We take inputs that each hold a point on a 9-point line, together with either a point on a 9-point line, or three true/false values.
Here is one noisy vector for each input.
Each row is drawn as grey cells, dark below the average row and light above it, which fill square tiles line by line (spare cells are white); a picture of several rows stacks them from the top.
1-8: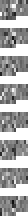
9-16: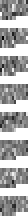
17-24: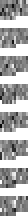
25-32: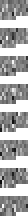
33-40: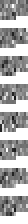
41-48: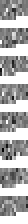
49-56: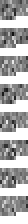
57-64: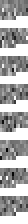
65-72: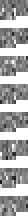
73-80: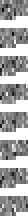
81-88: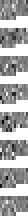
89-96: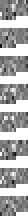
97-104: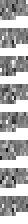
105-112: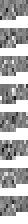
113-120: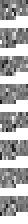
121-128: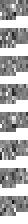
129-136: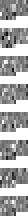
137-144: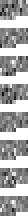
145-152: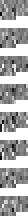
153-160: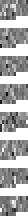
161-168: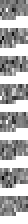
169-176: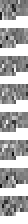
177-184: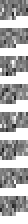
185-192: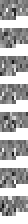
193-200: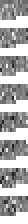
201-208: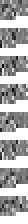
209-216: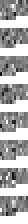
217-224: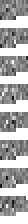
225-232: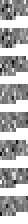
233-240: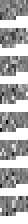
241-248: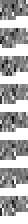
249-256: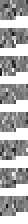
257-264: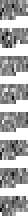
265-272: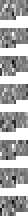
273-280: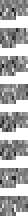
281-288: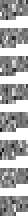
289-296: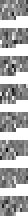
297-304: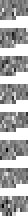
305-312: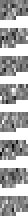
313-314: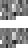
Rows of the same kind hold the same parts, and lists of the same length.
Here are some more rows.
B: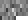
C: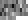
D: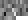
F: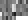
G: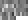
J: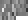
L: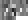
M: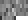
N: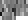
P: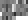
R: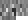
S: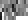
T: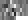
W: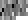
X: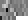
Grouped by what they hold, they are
B, D, F, G, J, M, P, X
C, L, N, R, S, T, W

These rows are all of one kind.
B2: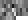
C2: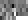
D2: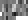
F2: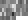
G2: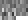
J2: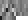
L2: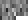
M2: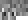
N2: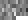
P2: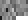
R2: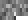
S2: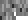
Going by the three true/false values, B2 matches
G2 and M2.
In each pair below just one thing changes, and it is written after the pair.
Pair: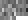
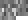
one of the three true/false values
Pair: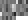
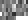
one of the three true/false values
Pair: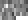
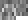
one of the three true/false values
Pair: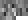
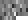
one of the three true/false values
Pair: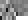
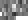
the place on the 9-point line
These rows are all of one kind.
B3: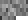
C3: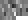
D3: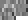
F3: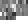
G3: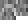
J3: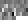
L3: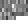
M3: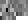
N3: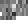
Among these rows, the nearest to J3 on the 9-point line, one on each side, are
D3 and G3.
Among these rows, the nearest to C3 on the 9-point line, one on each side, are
B3 and G3.
